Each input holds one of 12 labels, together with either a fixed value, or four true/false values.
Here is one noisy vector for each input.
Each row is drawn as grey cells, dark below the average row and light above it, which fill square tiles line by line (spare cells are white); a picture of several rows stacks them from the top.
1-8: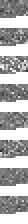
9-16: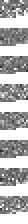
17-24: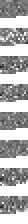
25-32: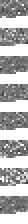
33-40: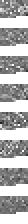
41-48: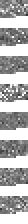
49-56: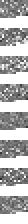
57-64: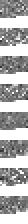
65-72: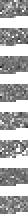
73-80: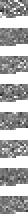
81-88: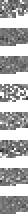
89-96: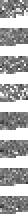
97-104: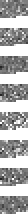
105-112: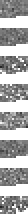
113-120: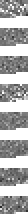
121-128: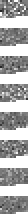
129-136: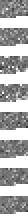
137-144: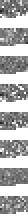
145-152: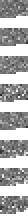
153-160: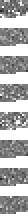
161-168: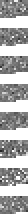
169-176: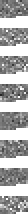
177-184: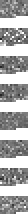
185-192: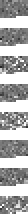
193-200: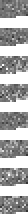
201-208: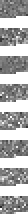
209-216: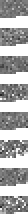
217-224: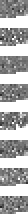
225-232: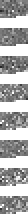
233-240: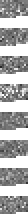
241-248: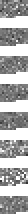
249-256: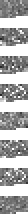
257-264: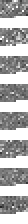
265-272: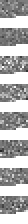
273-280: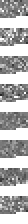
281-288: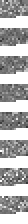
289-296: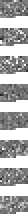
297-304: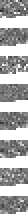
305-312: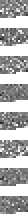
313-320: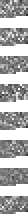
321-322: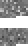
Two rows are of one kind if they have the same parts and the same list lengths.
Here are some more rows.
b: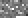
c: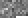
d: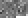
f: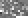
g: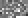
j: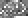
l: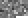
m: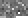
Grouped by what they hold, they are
b, d, f, m
c, g, j, l

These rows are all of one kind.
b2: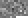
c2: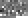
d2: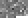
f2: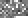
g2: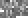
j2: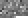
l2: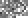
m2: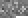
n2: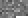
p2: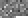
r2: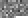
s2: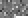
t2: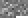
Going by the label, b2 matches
d2, g2, p2 and r2.
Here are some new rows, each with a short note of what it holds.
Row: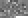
one of 12 labels and four true/false values
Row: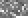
one of 12 labels and four true/false values
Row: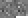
one of 12 labels
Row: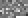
one of 12 labels and four true/false values
